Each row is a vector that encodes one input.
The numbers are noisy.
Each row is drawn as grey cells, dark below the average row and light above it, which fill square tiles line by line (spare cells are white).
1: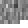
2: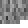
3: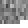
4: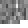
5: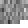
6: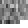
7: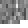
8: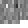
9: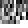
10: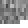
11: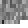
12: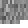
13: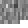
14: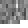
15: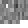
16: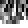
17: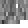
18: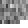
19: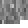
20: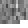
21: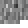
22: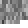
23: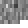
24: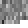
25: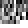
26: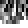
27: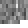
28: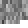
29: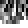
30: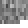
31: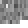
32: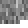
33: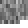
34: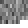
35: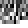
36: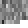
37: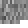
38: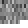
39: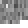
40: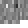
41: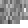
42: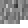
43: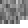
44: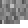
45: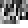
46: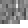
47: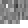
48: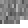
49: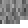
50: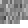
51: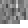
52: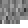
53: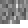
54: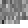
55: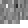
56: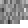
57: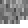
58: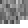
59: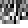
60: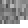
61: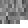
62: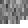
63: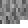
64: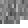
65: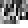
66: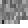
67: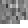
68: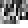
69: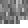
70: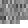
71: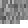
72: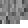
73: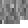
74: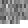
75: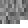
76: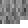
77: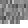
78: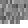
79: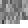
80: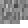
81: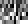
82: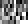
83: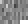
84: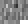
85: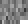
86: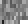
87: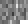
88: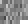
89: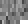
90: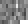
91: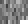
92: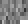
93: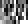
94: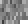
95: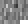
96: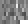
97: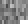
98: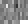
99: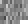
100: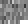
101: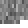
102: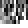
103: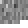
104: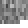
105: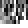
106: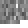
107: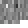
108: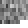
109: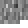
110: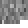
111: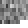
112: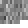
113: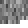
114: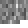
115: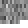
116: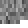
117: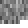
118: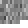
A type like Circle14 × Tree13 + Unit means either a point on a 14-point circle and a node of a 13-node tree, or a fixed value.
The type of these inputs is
(Line4 + Line7) × Tree8 + Line5.
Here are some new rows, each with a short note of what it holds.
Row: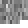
a point on a 4-point line and a node of an 8-node tree
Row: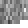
a point on a 4-point line and a node of an 8-node tree
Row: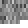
a point on a 4-point line and a node of an 8-node tree
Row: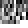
a point on a 5-point line
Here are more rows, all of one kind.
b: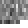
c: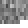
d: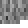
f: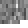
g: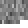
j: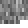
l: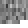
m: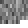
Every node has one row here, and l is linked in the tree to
c and f.
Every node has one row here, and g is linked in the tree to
c and d.
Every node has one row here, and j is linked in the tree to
c and m.
